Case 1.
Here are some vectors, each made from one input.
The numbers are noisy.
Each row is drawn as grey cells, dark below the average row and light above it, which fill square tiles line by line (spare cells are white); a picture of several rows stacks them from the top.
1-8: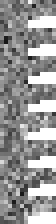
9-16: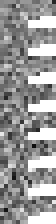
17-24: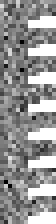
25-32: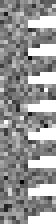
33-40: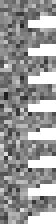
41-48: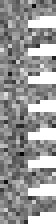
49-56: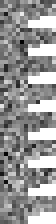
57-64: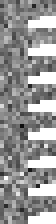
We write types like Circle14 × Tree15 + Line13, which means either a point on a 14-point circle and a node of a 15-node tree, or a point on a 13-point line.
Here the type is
Bool × Line5.
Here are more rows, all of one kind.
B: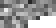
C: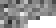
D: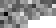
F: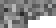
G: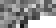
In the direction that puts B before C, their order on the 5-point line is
D, F, G, B, C.
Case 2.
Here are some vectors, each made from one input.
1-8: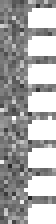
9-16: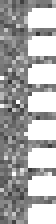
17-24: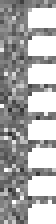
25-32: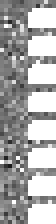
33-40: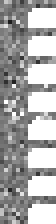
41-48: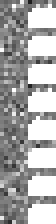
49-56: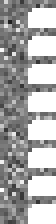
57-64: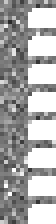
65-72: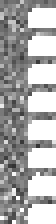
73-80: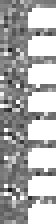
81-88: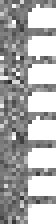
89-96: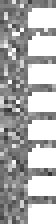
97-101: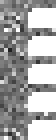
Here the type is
Circle6 + Line9.
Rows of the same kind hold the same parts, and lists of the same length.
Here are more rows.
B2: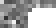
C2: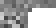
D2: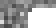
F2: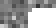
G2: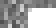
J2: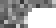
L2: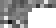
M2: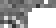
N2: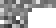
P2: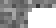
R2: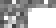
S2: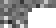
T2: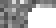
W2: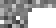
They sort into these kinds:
B2, C2, D2, N2, T2, W2
F2, G2, J2, L2, M2, P2, R2, S2

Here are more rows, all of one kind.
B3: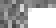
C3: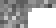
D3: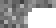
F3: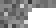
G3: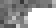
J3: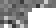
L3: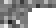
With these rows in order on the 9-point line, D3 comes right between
F3 and G3.
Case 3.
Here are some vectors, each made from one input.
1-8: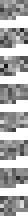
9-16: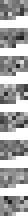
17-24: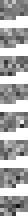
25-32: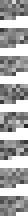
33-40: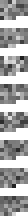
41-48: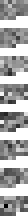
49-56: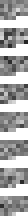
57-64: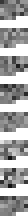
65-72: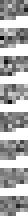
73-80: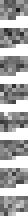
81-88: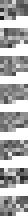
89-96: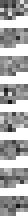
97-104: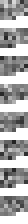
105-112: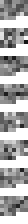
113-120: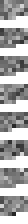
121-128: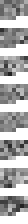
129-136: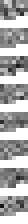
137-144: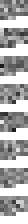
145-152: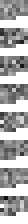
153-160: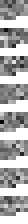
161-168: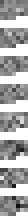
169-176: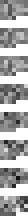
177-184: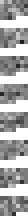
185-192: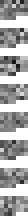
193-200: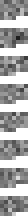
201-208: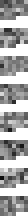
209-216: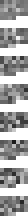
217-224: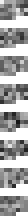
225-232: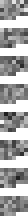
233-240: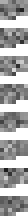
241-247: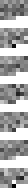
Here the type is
Bool × Bool × Bool × Bool + Label5.
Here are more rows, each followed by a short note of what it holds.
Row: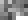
one of 5 labels
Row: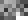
one of 5 labels
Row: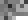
four true/false values
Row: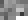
four true/false values
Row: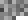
four true/false values
